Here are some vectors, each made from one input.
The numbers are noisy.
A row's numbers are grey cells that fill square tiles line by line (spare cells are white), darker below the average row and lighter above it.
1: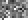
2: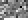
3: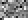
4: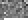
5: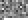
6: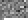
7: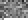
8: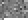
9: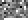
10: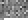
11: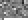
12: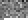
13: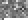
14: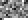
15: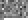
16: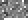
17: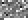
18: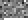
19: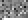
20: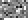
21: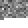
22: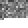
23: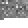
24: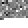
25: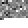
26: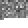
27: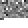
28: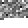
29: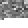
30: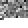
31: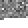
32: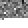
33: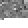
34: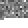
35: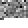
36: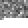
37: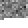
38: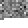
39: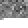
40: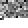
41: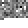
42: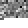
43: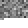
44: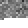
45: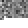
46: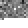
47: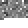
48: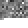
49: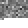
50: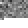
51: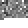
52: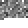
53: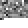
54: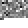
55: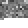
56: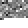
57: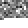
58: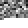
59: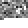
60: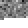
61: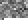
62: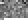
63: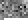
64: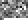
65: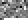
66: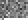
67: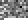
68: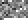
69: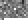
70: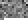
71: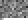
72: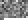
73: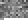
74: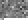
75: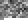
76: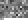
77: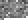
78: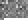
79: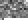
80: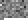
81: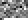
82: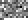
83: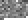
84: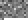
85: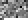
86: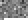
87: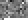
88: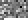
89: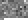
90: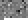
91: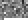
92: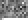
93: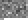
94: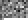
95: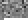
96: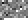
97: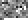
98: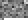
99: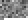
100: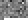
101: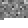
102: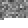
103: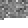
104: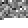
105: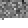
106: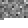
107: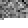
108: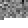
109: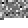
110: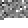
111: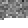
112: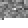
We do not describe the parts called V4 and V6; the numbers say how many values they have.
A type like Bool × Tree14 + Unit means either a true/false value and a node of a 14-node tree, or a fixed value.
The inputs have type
Bool × V4 × V6 + Line5.
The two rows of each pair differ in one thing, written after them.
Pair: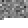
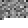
the value of V6
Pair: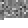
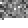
the value of V4
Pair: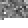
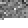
the true/false value
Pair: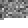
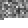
the value of V6
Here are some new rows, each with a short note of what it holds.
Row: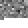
a true/false value, a value of V4 and a value of V6
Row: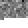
a true/false value, a value of V4 and a value of V6
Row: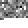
a point on a 5-point line
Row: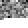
a true/false value, a value of V4 and a value of V6
